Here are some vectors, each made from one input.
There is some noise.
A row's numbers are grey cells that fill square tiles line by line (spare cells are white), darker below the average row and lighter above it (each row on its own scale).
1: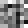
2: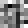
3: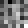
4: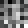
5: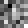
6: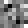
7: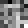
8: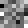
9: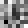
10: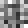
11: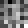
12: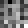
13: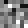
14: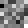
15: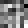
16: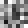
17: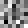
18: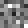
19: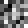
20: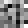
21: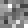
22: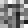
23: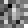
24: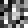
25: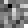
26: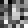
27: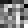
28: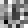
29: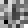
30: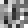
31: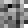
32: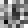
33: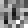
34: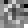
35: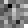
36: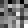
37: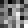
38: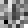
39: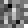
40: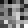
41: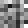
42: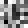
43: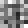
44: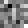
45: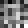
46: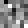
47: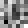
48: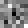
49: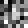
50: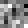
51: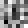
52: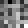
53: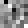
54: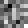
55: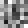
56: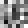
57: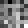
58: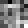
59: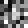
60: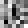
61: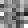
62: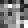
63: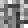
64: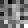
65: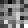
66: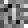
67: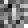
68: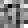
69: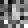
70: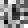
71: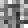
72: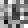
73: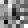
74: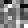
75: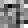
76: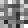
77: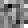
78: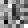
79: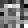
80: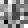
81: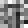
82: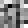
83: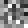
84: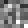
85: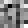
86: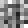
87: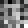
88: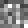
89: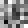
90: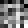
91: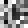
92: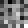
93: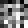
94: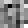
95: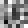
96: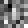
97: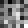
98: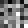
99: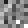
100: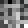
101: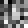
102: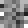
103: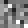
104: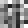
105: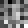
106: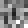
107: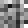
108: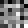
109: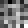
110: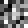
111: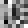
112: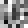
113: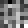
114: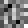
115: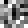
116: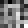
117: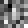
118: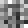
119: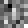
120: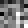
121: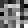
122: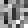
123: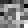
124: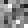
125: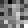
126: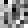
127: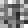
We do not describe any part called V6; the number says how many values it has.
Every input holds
a list of up to two items, each a true/false value and a value of V6.
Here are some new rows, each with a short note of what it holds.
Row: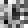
a list of two items
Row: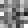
the empty list
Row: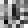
a list of two items
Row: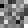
the empty list
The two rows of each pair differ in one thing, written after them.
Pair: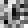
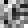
the true/false value in item 2 of the list
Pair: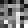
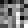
the value of V6 in item 1 of the list
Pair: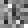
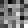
the true/false value in item 2 of the list
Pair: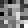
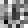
the true/false value in item 2 of the list
